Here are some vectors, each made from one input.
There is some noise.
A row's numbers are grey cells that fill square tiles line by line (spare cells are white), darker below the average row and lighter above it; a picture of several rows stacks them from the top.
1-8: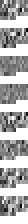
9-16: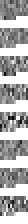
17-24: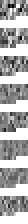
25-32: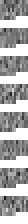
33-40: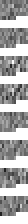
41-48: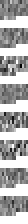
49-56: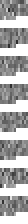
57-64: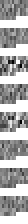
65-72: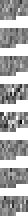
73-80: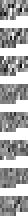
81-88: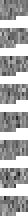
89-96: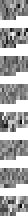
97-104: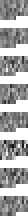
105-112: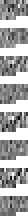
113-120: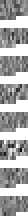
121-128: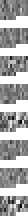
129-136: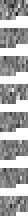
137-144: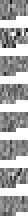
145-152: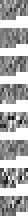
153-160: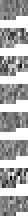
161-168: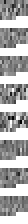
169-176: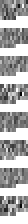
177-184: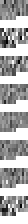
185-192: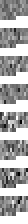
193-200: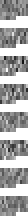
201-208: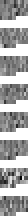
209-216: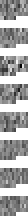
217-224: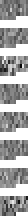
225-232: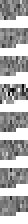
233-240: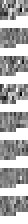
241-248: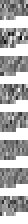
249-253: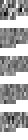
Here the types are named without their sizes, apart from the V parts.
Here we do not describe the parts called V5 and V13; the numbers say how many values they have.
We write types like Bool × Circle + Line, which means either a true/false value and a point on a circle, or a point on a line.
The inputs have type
Bool × (Tree + Unit) × V13 + V5.
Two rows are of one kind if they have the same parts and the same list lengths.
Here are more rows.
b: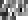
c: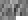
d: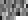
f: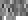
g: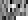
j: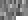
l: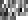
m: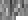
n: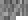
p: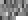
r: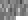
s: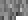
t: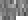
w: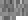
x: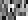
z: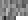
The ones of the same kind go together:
b, l
c, f, r
d, g, j, m, n, p, s, t, w, x, z

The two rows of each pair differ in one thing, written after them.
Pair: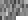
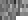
the true/false value
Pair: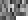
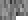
the node of the tree
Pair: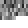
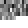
the node of the tree
